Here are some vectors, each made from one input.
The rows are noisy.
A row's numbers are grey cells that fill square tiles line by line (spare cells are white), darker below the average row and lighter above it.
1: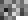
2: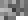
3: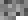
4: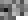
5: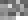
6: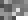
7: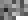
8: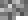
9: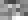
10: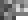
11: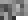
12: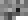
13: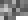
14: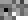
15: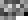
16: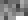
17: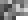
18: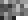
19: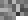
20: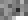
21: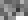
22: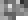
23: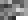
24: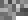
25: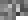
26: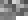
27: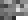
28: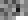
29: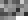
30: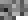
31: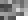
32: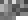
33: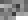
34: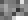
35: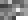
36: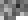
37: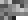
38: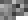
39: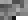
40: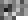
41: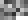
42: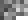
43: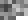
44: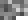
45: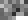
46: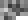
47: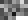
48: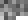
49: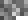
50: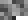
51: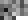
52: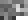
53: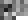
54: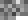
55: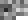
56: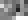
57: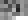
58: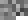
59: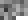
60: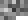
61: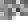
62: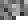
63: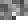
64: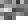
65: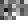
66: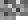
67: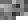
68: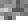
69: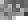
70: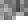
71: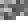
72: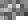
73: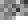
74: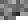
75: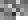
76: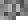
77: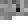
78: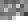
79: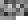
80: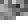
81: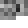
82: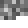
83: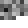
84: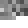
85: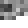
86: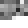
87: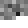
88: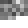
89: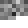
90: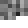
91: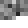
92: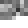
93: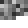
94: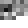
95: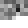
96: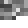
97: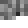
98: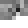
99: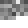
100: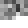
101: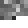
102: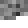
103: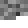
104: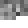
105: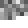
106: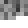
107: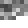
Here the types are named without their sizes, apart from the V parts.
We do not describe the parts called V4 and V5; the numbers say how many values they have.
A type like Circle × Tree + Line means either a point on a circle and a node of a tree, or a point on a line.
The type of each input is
Bool × V4 × V5 + Line × Line.
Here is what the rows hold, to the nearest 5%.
About 35% of them hold a point on each of two lines. The rest hold a true/false value, a value of V4 and a value of V5.
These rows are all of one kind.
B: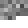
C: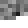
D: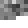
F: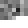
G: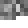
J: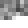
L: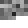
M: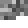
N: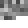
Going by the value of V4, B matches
J and N.
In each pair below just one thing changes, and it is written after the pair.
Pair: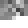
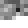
the value of V5
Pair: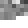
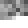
the true/false value
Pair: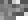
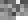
the true/false value
